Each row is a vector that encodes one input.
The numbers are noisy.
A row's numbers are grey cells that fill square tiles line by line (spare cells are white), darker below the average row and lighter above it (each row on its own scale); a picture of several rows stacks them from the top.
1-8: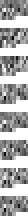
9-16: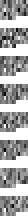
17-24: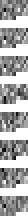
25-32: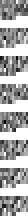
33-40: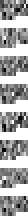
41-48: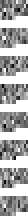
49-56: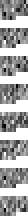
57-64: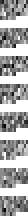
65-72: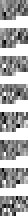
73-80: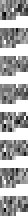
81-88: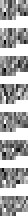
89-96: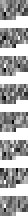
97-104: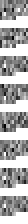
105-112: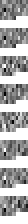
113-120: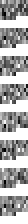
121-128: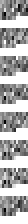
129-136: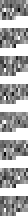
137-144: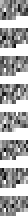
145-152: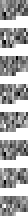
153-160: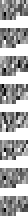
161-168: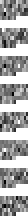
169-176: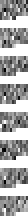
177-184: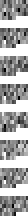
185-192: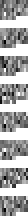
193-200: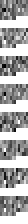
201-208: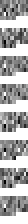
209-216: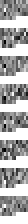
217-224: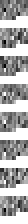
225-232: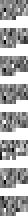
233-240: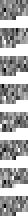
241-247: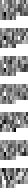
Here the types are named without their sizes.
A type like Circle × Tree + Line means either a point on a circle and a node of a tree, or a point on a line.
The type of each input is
Bool × (Label + Tree).
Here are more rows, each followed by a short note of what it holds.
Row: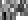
a node of a tree and a true/false value
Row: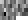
a node of a tree and a true/false value
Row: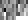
a label and a true/false value
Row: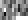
a node of a tree and a true/false value
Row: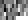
a label and a true/false value
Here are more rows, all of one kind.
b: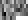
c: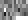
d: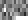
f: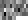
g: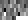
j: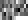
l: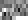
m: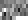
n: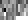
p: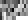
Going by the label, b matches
c and p.
